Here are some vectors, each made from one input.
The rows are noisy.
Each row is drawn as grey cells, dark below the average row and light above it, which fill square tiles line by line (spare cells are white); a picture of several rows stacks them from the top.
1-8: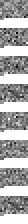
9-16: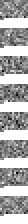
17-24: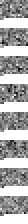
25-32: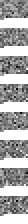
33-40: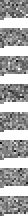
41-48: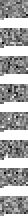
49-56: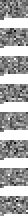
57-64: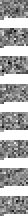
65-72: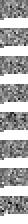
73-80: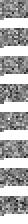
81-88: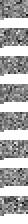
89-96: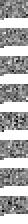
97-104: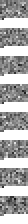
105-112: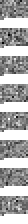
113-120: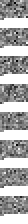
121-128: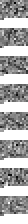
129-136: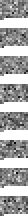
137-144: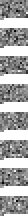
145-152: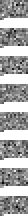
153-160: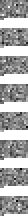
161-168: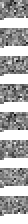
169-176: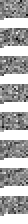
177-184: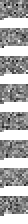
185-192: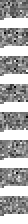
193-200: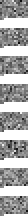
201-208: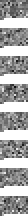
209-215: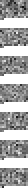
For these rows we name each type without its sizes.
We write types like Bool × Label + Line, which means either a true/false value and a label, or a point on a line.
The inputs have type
Circle × (Label + Line).
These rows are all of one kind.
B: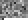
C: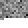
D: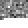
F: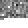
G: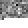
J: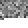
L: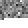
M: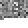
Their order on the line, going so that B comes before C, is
L, M, D, B, J, F, C, G.
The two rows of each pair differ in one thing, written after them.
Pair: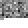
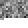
the place on the line
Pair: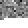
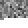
the place on the line
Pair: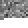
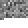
the place on the line
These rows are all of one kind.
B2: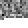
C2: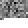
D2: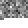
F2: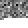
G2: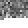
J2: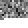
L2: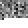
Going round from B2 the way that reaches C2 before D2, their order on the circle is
B2, C2, L2, F2, G2, J2, D2.
